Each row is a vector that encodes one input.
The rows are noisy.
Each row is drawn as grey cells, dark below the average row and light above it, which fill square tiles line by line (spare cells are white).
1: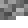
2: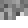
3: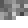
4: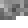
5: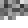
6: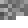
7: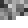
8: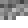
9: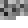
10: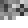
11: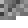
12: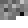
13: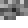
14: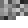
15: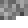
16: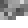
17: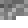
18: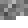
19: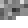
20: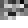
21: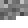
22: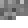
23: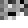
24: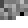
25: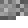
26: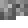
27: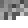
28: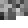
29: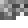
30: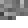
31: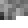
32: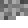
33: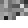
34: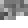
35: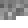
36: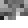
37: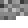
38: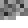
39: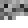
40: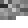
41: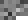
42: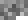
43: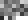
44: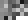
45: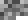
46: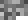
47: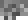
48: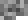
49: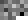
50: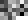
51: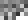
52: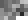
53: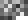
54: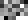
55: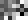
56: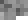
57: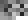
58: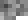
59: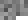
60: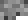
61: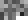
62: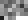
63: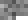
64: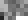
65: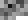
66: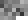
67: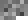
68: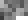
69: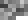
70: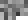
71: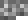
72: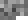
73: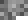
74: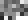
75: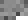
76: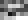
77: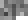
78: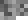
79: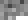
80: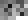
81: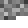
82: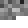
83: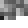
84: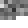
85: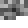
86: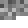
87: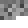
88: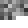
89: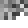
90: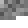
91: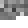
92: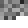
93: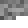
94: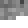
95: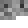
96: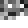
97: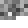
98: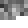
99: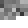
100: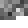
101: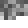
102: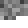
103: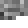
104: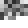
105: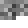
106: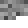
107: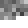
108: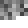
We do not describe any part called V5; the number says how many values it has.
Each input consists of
a list of up to two items, each a true/false value and a value of V5.
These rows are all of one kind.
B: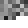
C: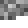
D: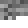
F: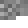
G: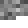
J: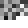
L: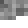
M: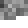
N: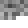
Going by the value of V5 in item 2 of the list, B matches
D and M.
